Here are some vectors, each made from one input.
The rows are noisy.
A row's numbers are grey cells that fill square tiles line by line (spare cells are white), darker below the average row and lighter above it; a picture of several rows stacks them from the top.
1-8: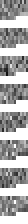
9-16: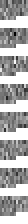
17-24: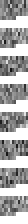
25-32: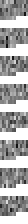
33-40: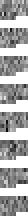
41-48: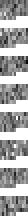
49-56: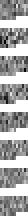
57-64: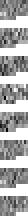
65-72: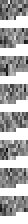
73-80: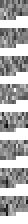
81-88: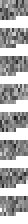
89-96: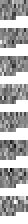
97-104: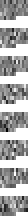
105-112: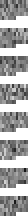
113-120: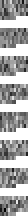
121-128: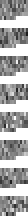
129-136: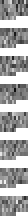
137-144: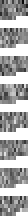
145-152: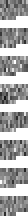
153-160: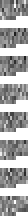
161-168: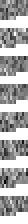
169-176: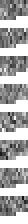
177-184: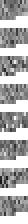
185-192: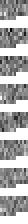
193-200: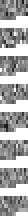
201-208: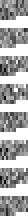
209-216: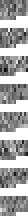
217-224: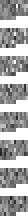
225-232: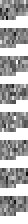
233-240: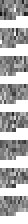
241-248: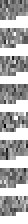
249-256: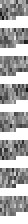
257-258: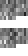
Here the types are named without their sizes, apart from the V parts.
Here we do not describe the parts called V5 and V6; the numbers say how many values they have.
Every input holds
a node of a tree and a value of V6, together with either a true/false value and a value of V5, or a list of points on a circle.
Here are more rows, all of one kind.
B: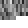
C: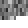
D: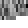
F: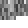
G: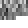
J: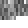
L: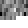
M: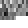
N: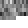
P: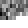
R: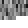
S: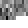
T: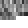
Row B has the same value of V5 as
M, S and T.
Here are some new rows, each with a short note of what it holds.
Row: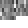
a node of a tree and a value of V6, together with the empty list
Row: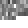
a node of a tree and a value of V6, together with the empty list
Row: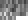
a node of a tree and a value of V6, together with a list of two items
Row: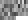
a node of a tree and a value of V6, together with a list of one item
